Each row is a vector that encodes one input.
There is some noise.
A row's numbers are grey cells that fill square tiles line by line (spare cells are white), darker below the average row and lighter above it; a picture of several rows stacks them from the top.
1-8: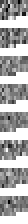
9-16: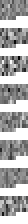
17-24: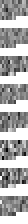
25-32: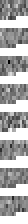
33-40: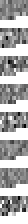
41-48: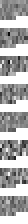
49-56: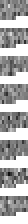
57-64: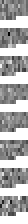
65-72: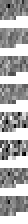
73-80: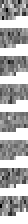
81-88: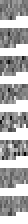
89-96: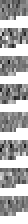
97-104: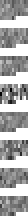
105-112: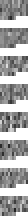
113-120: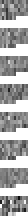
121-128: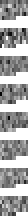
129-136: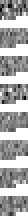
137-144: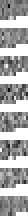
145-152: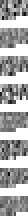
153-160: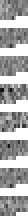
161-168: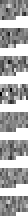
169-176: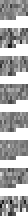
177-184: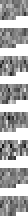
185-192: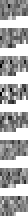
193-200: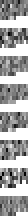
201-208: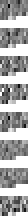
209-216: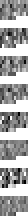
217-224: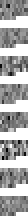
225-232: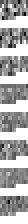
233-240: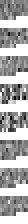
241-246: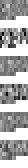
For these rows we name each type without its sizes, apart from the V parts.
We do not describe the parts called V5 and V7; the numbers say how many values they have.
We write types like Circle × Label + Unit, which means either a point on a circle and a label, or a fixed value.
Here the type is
(Bool × (Circle + Unit) + V7) × Line × V5.
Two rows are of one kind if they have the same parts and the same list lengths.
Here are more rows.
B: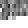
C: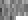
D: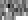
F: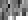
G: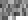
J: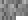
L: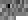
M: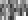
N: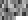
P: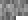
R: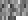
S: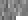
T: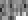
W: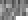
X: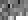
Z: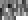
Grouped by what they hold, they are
B, D, F, G, L, X, Z
C, J, M, P, T, W
N, R, S

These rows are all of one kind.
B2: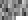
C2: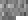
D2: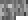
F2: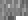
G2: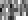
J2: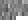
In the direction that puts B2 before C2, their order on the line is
G2, D2, F2, B2, J2, C2.
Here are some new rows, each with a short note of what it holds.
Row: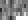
a point on a circle, a point on a line, a true/false value and a value of V5
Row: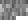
a point on a circle, a point on a line, a true/false value and a value of V5
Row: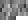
a point on a line, a true/false value and a value of V5
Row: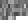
a point on a line, a value of V5 and a value of V7
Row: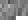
a point on a circle, a point on a line, a true/false value and a value of V5
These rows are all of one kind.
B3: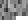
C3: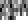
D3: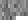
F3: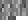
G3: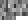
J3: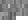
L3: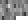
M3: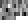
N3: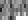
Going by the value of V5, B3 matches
F3, G3 and L3.
